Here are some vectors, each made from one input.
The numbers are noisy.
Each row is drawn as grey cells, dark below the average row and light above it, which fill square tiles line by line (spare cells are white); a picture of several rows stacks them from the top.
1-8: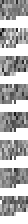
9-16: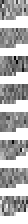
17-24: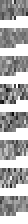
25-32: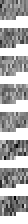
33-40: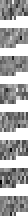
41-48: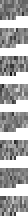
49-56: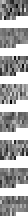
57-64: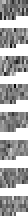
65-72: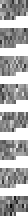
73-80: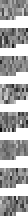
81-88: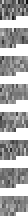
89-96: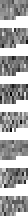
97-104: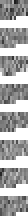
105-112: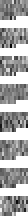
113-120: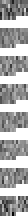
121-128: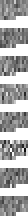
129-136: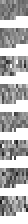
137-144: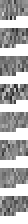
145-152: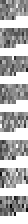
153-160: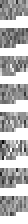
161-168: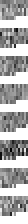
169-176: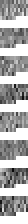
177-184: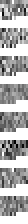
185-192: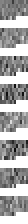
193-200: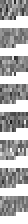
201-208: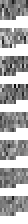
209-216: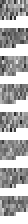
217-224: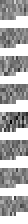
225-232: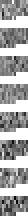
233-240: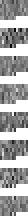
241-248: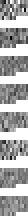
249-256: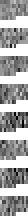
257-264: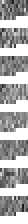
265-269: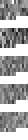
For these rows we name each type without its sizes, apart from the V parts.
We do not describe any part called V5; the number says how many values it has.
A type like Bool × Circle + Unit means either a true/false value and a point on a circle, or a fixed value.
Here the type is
List((Circle + V5) × Label).
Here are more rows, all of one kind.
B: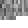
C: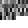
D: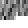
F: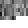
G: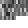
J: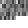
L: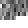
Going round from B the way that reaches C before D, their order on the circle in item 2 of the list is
B, G, J, L, C, F, D.
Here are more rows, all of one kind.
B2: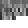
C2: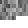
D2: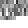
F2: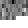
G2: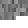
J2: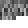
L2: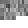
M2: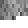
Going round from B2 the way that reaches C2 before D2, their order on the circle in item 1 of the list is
B2, J2, C2, D2, G2, L2, F2, M2.
